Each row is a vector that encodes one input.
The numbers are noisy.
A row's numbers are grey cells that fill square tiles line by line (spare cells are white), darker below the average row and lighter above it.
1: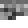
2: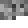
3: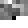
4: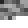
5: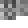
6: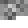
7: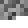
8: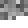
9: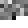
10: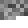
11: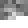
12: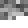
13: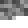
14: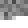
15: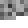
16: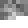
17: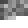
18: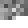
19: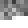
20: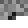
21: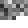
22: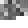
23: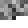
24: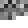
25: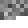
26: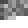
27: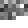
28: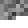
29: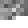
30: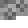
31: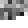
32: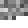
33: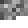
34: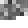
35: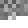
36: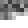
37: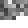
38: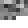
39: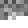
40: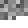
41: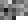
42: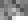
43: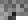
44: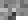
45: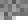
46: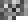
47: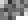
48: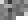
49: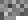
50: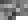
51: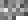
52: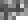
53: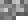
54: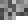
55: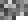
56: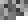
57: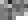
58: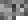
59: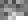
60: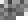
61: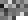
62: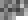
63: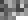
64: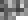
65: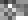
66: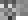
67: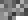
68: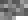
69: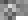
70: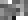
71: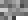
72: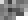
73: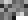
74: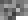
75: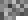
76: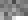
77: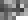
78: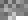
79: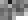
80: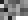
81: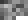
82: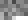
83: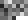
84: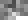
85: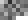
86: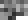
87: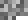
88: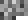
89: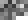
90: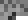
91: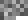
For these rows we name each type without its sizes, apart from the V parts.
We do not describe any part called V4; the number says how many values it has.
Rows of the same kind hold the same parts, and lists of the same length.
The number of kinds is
2.
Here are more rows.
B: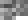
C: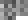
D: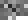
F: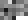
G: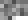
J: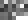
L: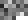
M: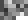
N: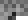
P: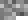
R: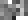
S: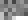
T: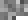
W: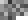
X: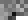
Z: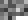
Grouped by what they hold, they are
B, C, D, G, N, P, S, T, X, Z
F, J, L, M, R, W

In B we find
three true/false values and a value of V4.
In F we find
a point on a line and a value of V4.
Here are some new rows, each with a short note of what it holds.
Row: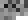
a point on a line and a value of V4
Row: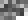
a point on a line and a value of V4
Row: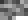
three true/false values and a value of V4
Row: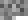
three true/false values and a value of V4
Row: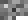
three true/false values and a value of V4
